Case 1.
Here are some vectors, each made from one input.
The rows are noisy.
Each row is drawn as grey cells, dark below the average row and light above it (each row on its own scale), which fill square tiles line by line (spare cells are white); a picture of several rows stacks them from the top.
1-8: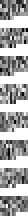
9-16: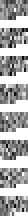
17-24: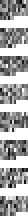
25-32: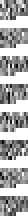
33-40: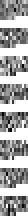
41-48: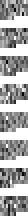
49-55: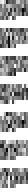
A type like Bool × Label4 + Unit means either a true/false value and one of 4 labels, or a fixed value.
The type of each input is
Bool × Bool × Bool × Bool.
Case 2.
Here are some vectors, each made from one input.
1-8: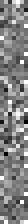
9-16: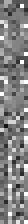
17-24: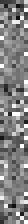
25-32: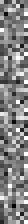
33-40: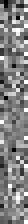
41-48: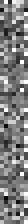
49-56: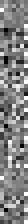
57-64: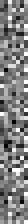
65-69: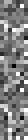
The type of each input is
Label7.
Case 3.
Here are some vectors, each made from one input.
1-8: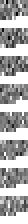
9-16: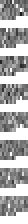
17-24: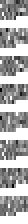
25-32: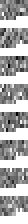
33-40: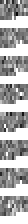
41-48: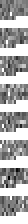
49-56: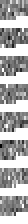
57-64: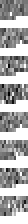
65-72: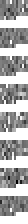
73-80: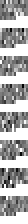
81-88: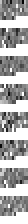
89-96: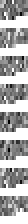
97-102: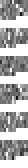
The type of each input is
Bool × Bool × Bool × Bool × Bool.
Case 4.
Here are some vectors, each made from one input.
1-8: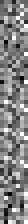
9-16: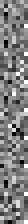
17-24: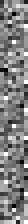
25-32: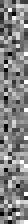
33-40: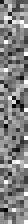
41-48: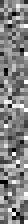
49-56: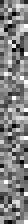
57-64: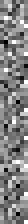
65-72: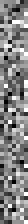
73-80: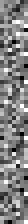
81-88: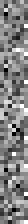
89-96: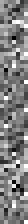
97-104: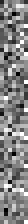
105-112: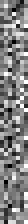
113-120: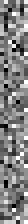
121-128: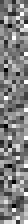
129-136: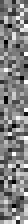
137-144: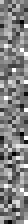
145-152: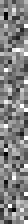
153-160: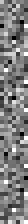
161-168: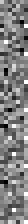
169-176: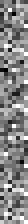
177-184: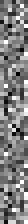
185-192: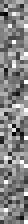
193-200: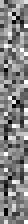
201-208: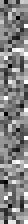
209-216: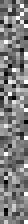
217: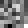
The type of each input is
Circle20.
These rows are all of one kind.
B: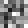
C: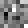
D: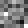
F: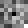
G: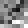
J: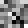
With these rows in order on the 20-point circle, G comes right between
B and F.
